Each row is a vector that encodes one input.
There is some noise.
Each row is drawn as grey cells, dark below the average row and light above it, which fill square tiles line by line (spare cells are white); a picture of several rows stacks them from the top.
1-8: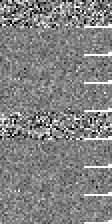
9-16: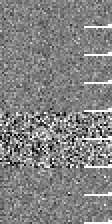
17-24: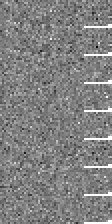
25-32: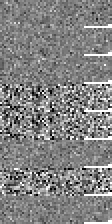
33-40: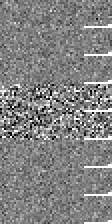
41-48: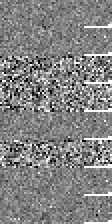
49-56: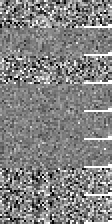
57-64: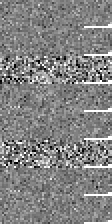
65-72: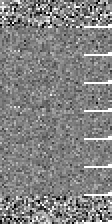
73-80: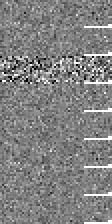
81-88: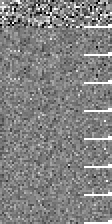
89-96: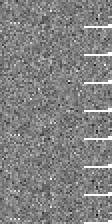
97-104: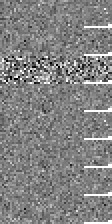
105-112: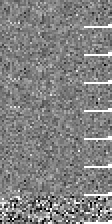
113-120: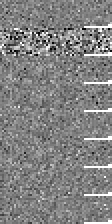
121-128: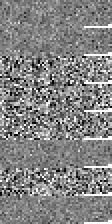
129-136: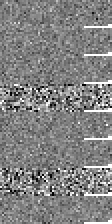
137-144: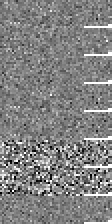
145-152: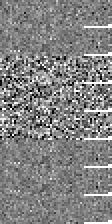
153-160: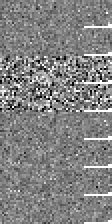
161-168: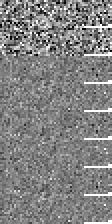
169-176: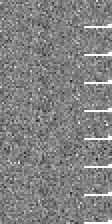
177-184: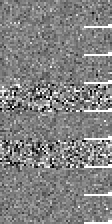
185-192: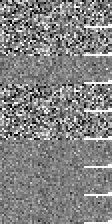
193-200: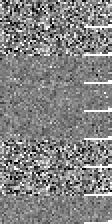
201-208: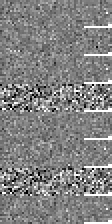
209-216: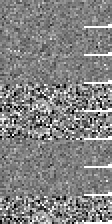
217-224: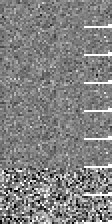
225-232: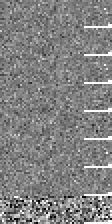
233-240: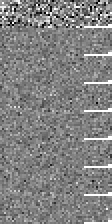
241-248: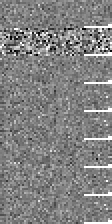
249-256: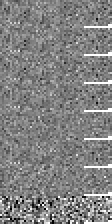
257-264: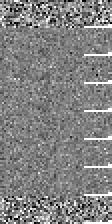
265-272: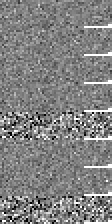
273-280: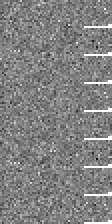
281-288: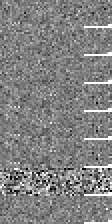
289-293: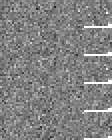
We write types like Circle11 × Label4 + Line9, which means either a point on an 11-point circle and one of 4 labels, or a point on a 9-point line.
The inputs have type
(Bool × Circle8 + Line9) × Line9 + Label6.
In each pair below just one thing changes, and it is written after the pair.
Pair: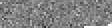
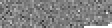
the place on the 8-point circle
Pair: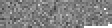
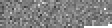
the place on the 8-point circle
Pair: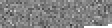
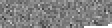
the place on the 9-point line
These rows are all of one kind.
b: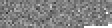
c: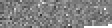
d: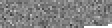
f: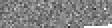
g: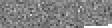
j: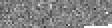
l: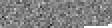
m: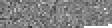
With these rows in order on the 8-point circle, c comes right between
l and m.
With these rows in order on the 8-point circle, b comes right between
d and j.
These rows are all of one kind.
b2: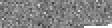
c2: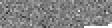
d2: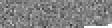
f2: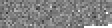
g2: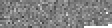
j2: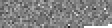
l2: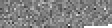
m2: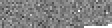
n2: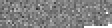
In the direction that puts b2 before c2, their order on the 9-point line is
m2, b2, j2, f2, n2, d2, c2, g2, l2.
